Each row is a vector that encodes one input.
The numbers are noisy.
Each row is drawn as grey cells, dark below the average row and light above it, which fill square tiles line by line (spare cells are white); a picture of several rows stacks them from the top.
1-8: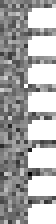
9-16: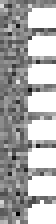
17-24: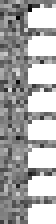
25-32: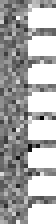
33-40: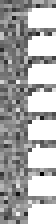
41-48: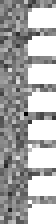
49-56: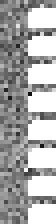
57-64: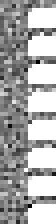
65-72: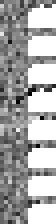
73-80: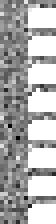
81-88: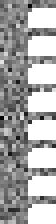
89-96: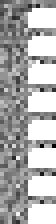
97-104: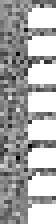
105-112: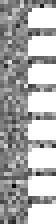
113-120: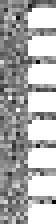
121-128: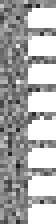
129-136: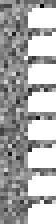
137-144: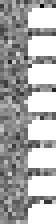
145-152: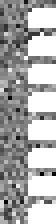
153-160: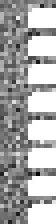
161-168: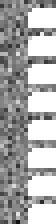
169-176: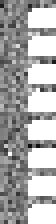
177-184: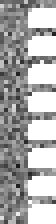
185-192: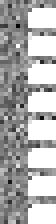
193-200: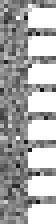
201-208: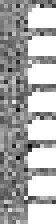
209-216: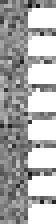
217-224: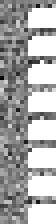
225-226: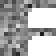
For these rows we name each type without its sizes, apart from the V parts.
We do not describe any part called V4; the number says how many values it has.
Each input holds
a point on a line and a true/false value, together with a list of values of V4.
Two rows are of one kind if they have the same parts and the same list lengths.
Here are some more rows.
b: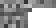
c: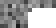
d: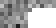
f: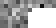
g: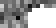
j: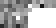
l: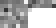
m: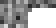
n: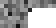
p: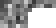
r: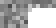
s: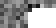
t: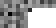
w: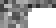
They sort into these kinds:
b, f, n, p, t, w
c, j, s
d, g, l, m, r

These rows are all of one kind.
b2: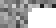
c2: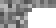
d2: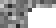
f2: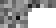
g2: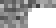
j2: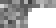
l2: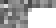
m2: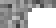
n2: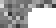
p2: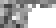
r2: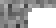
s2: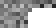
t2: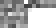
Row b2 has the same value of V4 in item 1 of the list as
c2, j2 and l2.
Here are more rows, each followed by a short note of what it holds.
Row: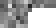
a point on a line and a true/false value, together with a list of two items
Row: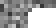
a point on a line and a true/false value, together with a list of two items
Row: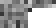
a point on a line and a true/false value, together with a list of two items
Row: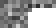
a point on a line and a true/false value, together with the empty list
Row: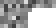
a point on a line and a true/false value, together with a list of one item
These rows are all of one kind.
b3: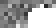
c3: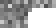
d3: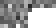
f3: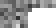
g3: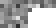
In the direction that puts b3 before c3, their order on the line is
d3, g3, b3, f3, c3.
